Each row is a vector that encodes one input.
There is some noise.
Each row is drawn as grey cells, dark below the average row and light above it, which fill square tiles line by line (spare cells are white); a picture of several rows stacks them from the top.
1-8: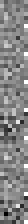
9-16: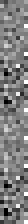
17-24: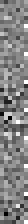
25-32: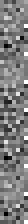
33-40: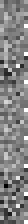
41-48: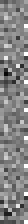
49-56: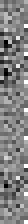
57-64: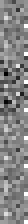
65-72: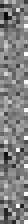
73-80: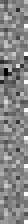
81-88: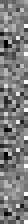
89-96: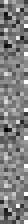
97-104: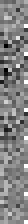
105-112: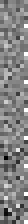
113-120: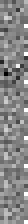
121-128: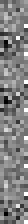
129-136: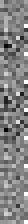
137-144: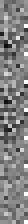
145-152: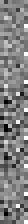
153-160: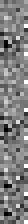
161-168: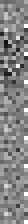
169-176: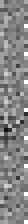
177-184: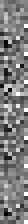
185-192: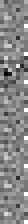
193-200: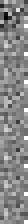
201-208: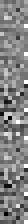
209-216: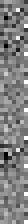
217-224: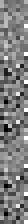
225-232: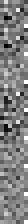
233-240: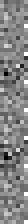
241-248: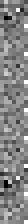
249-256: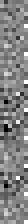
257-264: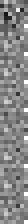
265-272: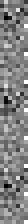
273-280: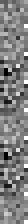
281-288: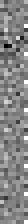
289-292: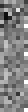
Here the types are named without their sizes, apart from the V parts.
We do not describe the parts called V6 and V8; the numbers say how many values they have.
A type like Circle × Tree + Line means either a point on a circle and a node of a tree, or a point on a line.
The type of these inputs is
Label × Label × Label + Unit + V6 × V8.
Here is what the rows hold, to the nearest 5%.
A few of them hold a fixed value. About 35% of them hold three labels. The rest hold a value of V6 and a value of V8.
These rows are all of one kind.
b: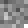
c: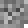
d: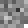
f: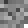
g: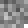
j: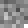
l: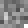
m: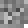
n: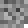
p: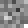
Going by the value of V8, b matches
j and n.
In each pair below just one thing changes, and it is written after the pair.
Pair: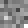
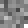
the value of V6
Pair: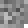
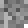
the value of V8
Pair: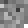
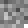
the value of V8
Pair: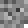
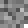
the value of V8
